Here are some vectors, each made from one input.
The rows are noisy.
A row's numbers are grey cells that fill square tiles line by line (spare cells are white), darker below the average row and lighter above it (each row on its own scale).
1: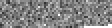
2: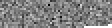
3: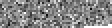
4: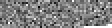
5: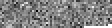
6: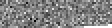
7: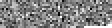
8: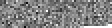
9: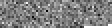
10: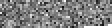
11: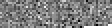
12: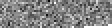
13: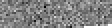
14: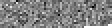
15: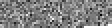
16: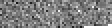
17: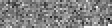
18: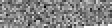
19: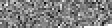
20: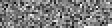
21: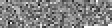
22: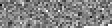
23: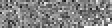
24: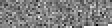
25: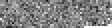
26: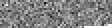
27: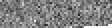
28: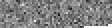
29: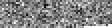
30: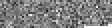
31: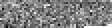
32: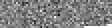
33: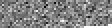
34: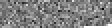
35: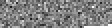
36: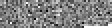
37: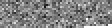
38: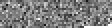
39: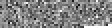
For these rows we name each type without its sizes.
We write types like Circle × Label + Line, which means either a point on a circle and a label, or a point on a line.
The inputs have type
Bool × Bool × Bool × Label.
